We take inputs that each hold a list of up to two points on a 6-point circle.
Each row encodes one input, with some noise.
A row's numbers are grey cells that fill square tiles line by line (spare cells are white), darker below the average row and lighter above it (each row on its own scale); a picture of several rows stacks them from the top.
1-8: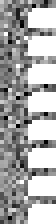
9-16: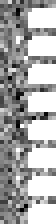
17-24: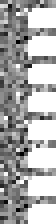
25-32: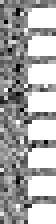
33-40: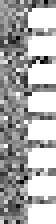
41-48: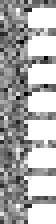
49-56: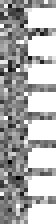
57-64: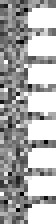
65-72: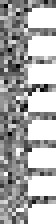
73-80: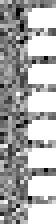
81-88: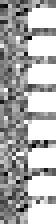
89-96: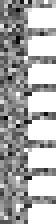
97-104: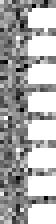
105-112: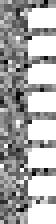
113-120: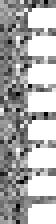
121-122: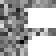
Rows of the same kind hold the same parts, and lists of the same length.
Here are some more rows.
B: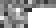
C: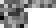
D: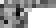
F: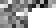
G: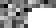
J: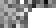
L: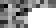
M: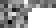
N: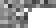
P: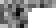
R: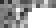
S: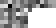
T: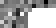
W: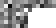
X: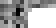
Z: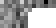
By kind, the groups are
B, G, L, R
C, D, F, J, N, P, S, T, W, X, Z
M

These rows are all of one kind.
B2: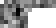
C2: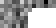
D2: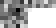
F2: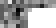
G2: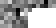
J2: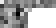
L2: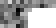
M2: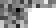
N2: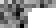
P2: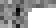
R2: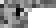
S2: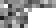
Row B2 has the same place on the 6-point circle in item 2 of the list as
C2 and S2.
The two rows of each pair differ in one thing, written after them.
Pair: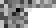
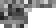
the place on the 6-point circle in item 2 of the list
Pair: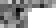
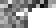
the place on the 6-point circle in item 1 of the list
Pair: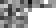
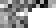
the place on the 6-point circle in item 1 of the list
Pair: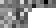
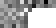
the place on the 6-point circle in item 1 of the list
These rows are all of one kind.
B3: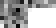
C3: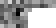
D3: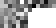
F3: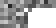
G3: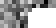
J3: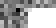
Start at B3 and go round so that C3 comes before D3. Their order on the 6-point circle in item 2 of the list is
B3, C3, G3, D3, F3, J3.
